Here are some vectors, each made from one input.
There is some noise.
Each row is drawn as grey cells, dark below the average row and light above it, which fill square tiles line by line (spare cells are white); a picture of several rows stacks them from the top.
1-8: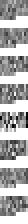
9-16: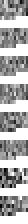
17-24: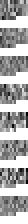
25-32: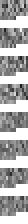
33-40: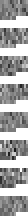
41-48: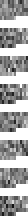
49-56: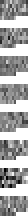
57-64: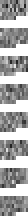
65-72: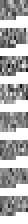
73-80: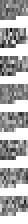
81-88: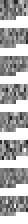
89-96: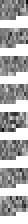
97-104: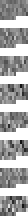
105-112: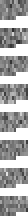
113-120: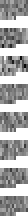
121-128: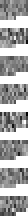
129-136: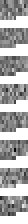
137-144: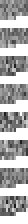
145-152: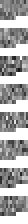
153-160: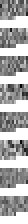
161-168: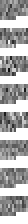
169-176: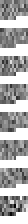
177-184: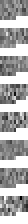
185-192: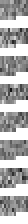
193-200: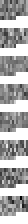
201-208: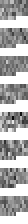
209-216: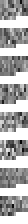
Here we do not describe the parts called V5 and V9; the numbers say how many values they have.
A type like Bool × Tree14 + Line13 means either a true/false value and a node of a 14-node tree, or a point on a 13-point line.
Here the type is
(Bool × Bool × Bool + V5) × V9 + Tree10 + Unit.
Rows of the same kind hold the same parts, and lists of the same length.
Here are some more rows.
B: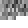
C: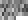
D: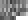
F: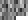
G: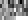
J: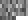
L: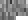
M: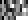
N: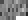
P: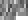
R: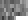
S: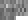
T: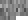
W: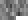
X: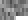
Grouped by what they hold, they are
B, C, F
D, G, J, L, R, S, T
M
N, P, W, X

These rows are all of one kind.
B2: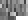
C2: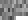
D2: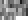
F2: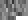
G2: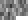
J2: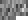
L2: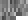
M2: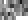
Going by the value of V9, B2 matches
C2 and J2.
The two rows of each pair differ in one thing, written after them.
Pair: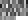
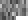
the value of V9
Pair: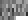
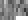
one of the three true/false values
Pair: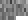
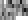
one of the three true/false values
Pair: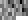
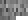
the value of V9
